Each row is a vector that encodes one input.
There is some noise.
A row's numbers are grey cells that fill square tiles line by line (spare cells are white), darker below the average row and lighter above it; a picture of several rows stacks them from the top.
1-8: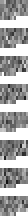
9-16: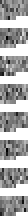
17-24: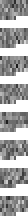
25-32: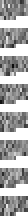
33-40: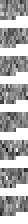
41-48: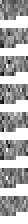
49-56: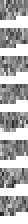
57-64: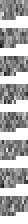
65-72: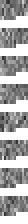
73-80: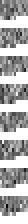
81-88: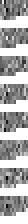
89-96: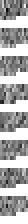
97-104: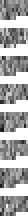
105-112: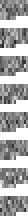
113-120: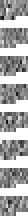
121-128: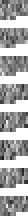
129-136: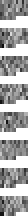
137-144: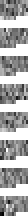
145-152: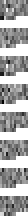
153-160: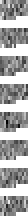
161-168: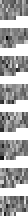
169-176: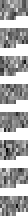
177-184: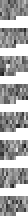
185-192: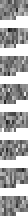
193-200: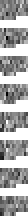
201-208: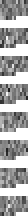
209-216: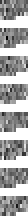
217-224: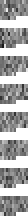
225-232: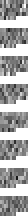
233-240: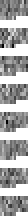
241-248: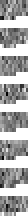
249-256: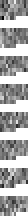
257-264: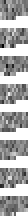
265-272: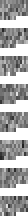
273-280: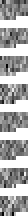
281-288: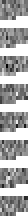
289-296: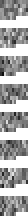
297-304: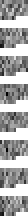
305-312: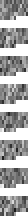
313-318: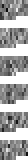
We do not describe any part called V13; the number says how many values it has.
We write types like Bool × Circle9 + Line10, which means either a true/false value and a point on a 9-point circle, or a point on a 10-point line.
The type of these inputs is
(Label9 × Tree9 × V13 + Unit) × Tree9 × Tree9 × Tree9.
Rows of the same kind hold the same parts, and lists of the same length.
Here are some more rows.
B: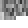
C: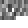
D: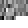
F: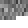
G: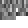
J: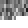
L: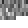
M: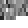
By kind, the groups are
B, C, F, J, L
D, G, M

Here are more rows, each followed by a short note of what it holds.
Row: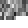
a node of each of three 9-node trees
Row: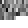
a node of each of three 9-node trees
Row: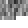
one of 9 labels, a node of each of four 9-node trees and a value of V13
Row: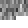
one of 9 labels, a node of each of four 9-node trees and a value of V13
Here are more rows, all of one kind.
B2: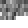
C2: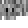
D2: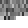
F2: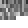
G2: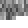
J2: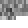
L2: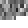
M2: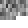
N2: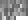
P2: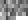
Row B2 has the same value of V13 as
F2, G2, M2 and N2.
